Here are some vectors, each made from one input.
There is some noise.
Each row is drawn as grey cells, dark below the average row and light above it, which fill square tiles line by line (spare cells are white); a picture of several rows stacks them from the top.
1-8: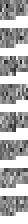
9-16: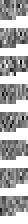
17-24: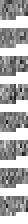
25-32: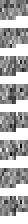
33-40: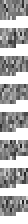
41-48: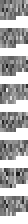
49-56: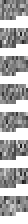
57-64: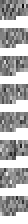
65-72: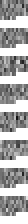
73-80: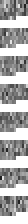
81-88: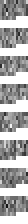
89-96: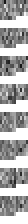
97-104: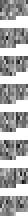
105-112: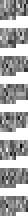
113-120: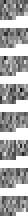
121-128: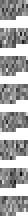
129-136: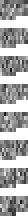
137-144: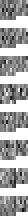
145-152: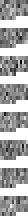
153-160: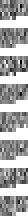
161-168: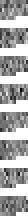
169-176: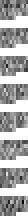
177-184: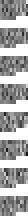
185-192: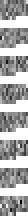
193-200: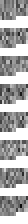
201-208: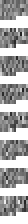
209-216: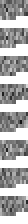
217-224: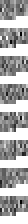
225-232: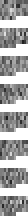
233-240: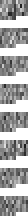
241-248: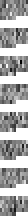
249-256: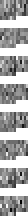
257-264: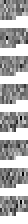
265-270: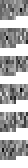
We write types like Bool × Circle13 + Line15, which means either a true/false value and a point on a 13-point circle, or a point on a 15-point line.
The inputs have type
Bool × Line9 + Line3 × (Line5 + Line7) × Line7.
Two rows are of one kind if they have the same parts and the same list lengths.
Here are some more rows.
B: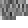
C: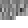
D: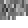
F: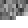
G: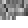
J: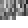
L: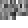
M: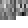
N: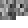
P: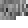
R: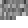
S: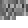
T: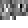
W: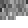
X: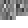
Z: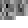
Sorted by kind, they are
B, D, G, P, S
C, F, R, W, X, Z
J, L, M, N, T

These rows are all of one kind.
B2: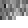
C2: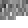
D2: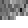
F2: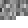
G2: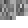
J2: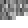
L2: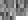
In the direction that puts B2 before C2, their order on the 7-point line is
G2, J2, L2, D2, B2, C2, F2.
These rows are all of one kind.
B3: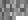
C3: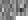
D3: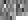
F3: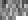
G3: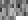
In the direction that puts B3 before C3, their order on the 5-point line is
F3, D3, B3, C3, G3.
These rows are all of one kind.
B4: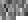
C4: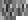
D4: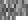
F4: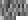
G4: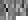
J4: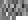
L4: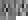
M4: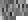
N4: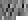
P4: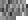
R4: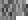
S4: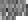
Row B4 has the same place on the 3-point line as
F4, M4 and R4.
